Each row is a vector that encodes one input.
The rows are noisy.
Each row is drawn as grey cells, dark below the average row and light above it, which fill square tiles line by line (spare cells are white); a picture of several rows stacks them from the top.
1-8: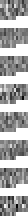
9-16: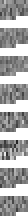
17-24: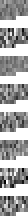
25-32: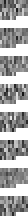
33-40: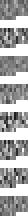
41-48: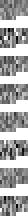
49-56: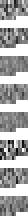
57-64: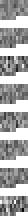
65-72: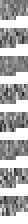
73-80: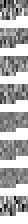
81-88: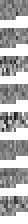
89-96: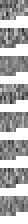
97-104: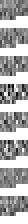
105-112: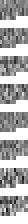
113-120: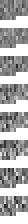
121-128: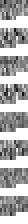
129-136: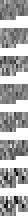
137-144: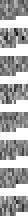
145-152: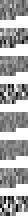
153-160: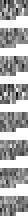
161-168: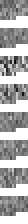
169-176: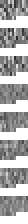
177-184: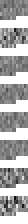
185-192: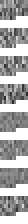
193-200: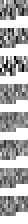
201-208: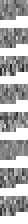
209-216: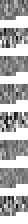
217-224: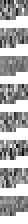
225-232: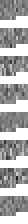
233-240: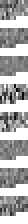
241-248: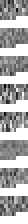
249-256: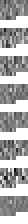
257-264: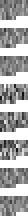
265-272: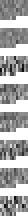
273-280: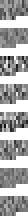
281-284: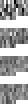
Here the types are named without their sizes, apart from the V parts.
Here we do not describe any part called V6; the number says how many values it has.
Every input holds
either a fixed value, or a node of a tree, or a true/false value and a value of V6.
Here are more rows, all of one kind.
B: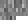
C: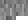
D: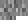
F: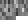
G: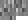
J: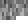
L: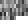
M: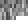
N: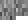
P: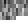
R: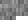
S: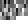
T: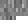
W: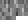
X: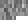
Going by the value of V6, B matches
F, P, S and T.
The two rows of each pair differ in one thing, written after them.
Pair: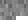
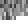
the value of V6
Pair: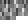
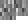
the value of V6
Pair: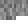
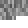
the true/false value
